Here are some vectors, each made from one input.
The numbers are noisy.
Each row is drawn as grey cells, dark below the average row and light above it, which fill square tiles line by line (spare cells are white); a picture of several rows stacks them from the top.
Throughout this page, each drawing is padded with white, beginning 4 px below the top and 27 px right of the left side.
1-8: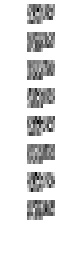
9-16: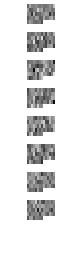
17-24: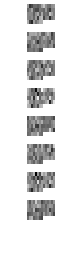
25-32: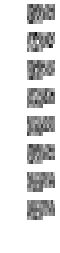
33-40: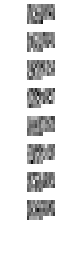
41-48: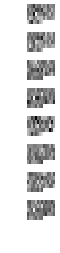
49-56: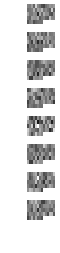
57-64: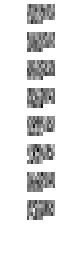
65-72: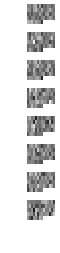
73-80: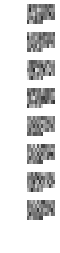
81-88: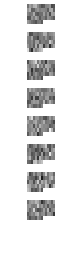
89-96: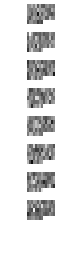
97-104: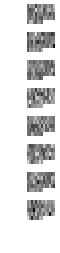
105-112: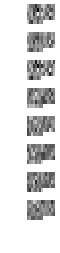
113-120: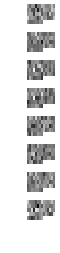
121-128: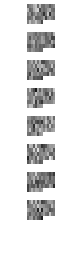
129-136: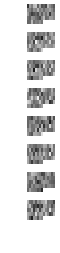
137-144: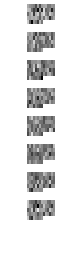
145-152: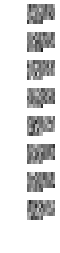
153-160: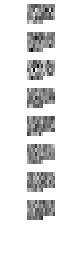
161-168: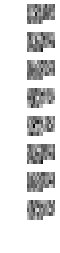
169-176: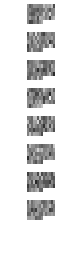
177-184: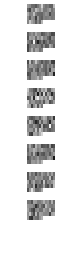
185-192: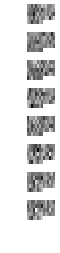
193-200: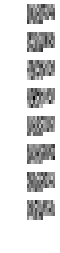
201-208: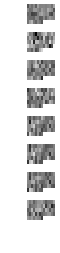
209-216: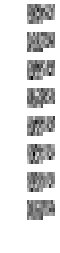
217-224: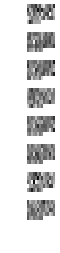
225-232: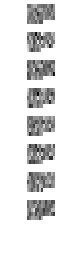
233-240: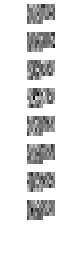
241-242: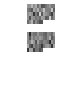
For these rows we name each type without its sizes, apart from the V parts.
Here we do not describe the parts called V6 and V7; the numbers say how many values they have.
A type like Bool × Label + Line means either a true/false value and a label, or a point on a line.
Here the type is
Bool × Label × (Line × V7 + V6).
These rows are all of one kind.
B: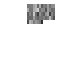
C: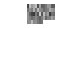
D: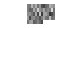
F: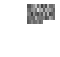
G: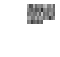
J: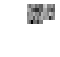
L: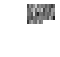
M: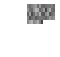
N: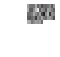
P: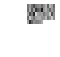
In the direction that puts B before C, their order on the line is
P, F, J, L, B, D, M, C, G, N.
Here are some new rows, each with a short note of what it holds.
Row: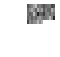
a label, a point on a line, a true/false value and a value of V7
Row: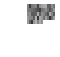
a label, a point on a line, a true/false value and a value of V7
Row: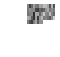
a label, a point on a line, a true/false value and a value of V7
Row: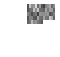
a label, a point on a line, a true/false value and a value of V7
